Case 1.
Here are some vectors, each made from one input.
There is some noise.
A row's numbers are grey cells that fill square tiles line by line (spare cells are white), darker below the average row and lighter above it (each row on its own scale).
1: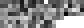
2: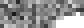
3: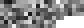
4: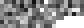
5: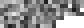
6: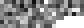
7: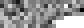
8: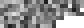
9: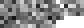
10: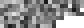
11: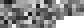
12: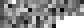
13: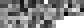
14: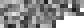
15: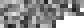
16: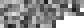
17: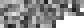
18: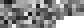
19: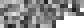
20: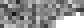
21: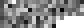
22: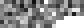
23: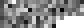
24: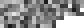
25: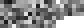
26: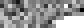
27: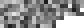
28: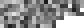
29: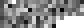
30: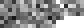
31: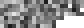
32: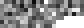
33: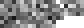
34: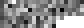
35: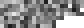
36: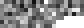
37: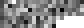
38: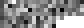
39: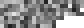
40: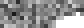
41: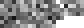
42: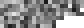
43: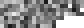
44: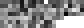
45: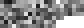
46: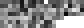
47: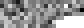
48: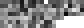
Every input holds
a point on an 8-point line.
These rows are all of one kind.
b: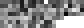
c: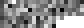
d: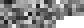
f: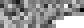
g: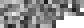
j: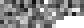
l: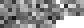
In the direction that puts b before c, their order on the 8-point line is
j, b, f, d, l, g, c.
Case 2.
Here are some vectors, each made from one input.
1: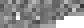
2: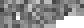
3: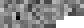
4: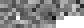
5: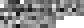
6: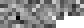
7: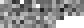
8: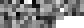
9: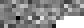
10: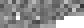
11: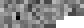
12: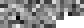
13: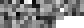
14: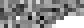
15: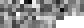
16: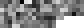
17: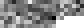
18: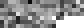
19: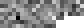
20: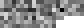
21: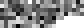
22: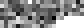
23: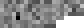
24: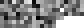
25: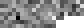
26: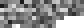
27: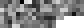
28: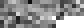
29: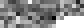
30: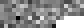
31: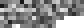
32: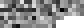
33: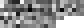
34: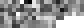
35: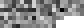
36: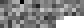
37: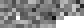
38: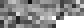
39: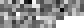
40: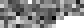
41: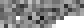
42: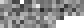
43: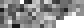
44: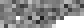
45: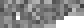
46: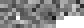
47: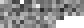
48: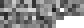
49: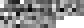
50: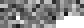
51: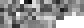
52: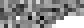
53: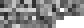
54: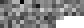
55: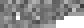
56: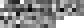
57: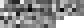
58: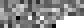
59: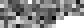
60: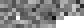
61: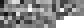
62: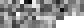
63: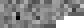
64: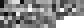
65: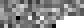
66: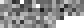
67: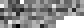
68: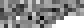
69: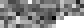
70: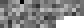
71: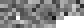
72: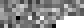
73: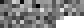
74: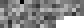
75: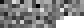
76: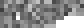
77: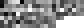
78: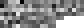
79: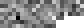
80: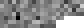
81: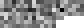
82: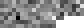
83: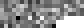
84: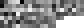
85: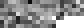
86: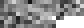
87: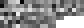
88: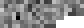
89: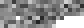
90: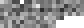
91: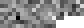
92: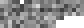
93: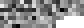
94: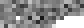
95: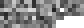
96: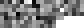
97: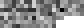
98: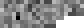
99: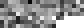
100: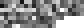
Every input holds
four true/false values.
